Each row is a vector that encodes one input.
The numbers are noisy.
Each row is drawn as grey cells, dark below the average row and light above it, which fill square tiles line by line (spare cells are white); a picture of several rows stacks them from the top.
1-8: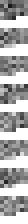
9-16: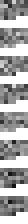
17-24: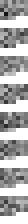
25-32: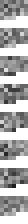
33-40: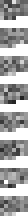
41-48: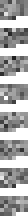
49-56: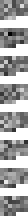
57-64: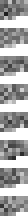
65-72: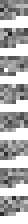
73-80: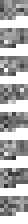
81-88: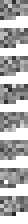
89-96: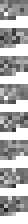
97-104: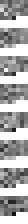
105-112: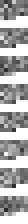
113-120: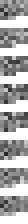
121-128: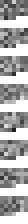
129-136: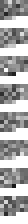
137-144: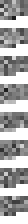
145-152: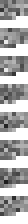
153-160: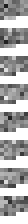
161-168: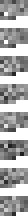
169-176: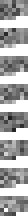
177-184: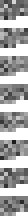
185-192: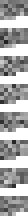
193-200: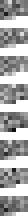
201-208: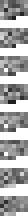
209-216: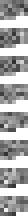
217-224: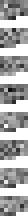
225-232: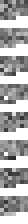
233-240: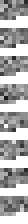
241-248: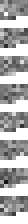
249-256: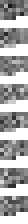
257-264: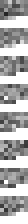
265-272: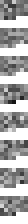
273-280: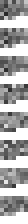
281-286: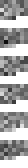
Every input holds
either one of 12 labels, or a point on a 16-point line.
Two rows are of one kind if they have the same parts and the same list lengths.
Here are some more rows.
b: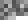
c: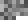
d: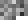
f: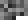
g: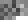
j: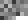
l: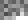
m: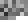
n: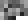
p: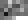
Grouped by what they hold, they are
b, g, j, l, m, p
c, d, f, n

